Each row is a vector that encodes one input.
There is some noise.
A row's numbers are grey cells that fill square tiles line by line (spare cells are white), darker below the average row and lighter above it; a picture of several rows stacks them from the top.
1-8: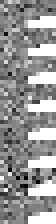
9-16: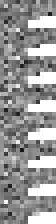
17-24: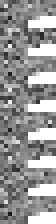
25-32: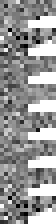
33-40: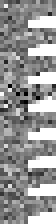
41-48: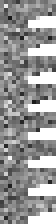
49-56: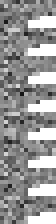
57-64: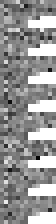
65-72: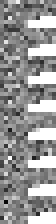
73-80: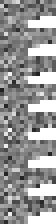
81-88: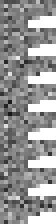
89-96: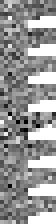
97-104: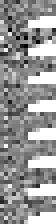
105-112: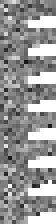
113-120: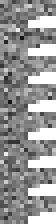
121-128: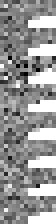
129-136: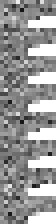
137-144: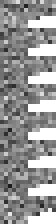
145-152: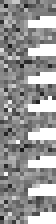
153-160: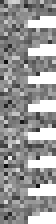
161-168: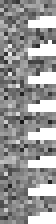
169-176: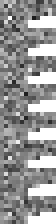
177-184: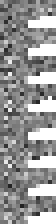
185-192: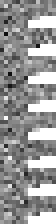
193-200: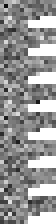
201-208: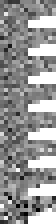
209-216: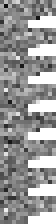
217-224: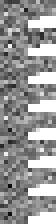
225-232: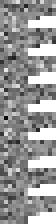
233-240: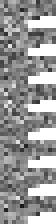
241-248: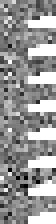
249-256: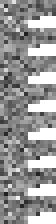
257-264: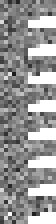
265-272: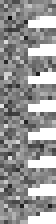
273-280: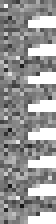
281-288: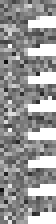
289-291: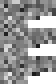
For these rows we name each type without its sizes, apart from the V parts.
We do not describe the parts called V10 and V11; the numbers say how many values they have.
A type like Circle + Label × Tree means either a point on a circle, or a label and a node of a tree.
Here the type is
Bool × Bool × Bool × Label × V10 + Tree × V11 + Unit.
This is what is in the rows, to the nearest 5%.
About 5% of them hold a fixed value. About 50% of them hold a label, three true/false values and a value of V10. The rest hold a node of a tree and a value of V11.
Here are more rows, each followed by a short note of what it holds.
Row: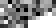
a fixed value
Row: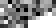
a fixed value
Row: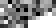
a fixed value
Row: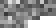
a node of a tree and a value of V11
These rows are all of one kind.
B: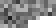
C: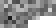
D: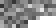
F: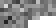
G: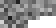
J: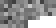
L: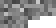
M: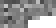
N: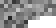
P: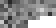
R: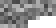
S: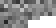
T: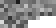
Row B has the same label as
G, P and T.
